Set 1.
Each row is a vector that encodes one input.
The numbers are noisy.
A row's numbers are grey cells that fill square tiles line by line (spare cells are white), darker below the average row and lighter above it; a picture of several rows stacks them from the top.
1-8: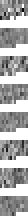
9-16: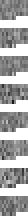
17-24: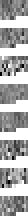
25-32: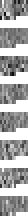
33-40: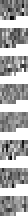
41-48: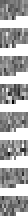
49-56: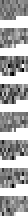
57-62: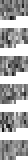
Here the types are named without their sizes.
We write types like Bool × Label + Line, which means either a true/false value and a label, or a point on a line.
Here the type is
List(Line).
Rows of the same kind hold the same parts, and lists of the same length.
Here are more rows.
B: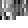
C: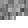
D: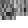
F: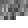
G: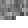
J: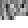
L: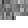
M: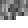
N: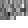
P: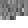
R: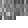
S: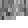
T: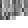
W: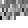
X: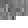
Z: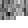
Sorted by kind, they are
B, C, G, L, N, S, Z
D, F, M, P, R, W, X
J, T

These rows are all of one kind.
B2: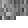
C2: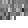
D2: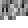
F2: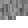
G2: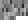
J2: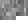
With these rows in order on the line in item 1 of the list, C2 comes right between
B2 and F2.
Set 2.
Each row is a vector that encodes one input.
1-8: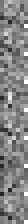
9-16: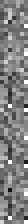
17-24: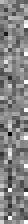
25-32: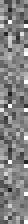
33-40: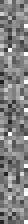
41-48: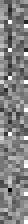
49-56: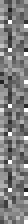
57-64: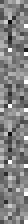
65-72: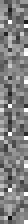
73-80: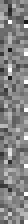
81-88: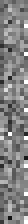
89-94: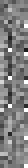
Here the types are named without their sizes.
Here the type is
(Circle + Unit) × Line.
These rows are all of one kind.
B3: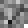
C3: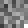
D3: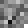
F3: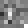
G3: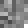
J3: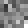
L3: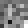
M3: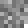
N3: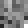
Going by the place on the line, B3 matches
C3 and M3.
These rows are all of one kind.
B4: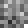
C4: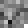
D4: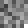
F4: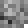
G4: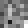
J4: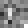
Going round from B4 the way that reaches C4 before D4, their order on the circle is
B4, F4, C4, J4, G4, D4.
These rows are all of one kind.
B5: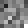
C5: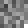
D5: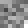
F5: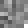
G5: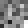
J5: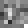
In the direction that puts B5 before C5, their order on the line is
B5, C5, J5, F5, D5, G5.
